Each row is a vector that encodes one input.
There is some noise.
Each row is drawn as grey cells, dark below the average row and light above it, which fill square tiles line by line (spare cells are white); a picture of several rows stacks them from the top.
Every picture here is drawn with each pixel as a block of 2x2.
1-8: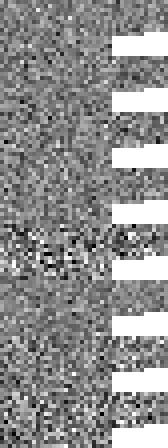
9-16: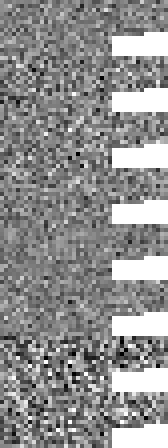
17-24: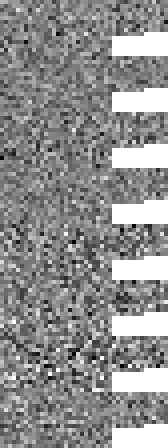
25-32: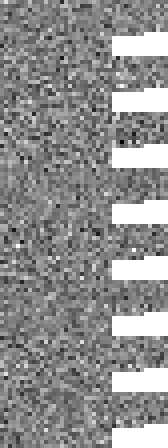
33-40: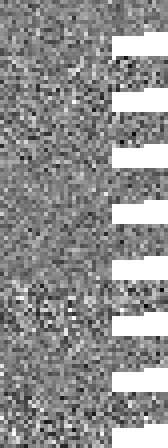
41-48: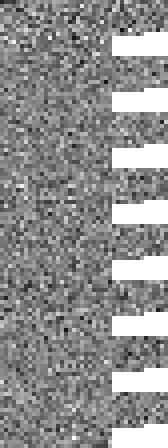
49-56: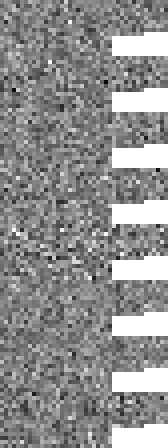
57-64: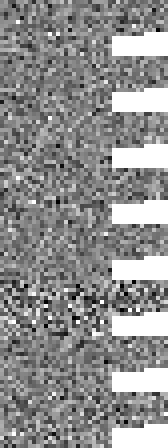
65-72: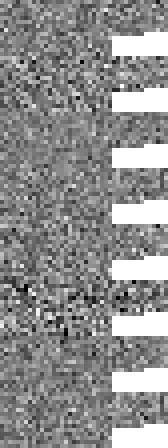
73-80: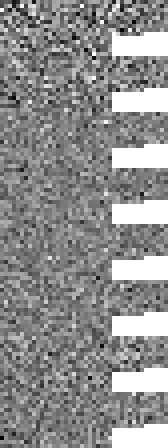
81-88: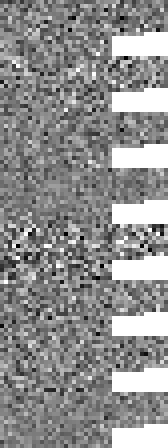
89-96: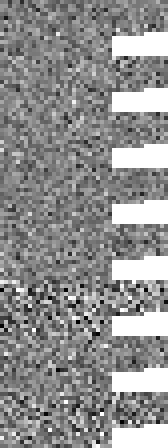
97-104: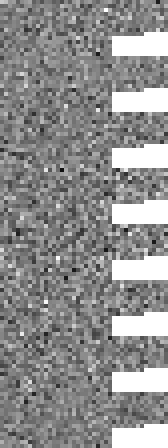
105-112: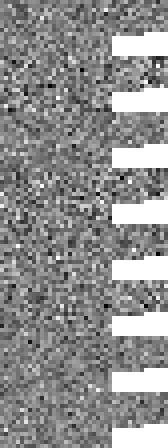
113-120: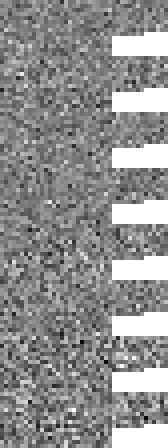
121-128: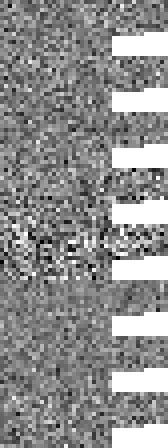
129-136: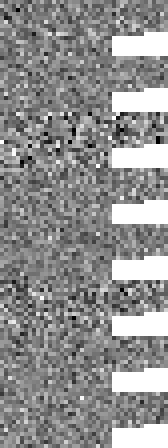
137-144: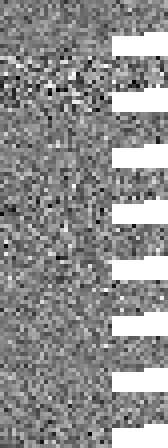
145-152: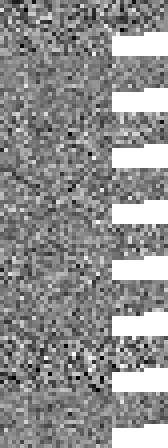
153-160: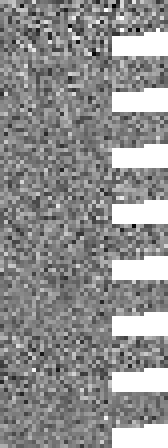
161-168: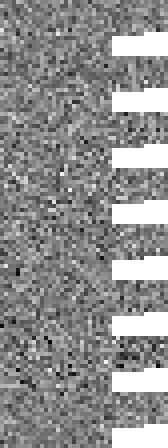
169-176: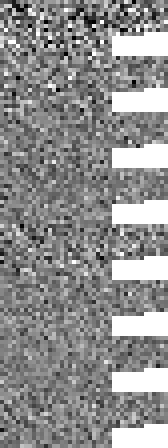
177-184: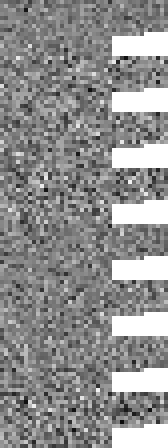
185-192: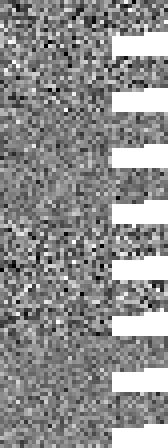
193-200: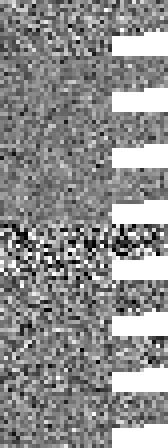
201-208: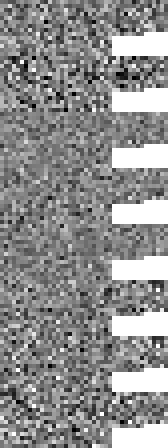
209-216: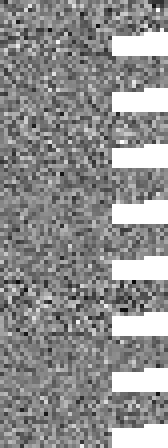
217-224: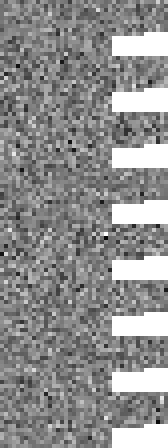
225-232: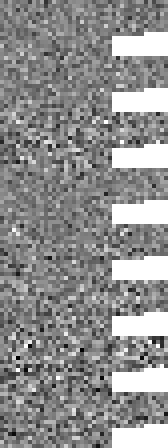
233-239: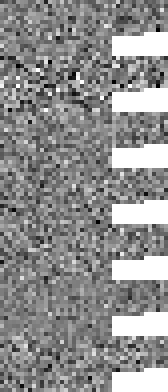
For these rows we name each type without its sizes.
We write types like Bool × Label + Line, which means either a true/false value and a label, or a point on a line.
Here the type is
List(Circle + Line).
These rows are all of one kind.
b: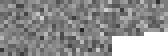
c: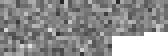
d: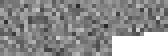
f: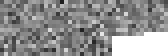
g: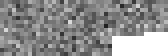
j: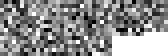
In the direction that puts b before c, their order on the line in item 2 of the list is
g, b, f, d, c, j.
